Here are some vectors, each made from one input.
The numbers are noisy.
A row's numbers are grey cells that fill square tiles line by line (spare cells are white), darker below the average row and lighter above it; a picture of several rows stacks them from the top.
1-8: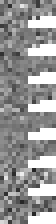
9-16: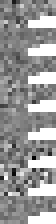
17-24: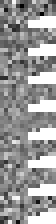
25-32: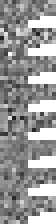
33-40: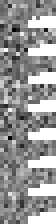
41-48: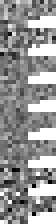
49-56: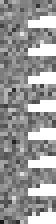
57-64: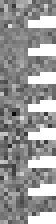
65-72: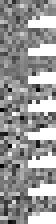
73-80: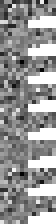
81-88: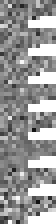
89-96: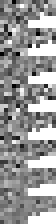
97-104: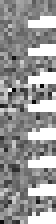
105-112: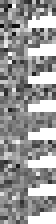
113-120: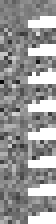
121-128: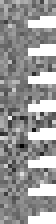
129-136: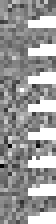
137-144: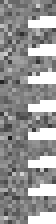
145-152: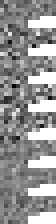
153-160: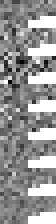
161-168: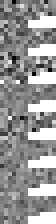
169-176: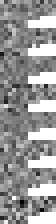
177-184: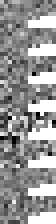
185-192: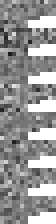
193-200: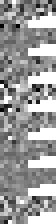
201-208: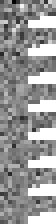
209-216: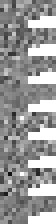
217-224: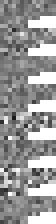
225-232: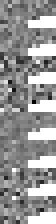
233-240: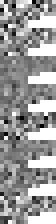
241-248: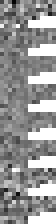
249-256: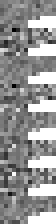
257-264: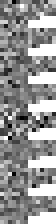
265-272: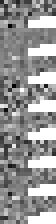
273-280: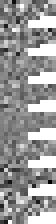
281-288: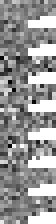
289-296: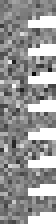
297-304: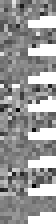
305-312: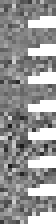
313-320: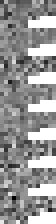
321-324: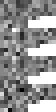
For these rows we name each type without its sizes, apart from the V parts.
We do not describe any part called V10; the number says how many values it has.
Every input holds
a point on a circle, a point on a line and a value of V10.
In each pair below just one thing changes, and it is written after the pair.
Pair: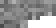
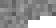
the value of V10
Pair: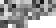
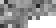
the place on the circle
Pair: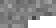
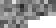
the value of V10
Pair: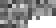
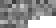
the place on the line
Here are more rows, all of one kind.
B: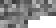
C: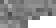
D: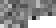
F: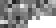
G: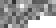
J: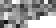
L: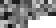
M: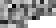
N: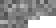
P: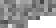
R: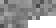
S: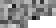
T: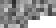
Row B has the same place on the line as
M and R.
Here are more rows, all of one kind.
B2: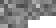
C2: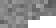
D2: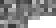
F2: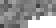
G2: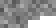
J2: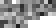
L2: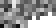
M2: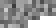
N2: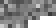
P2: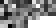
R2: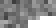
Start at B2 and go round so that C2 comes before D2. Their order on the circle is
B2, M2, F2, C2, J2, P2, L2, N2, D2, G2, R2.
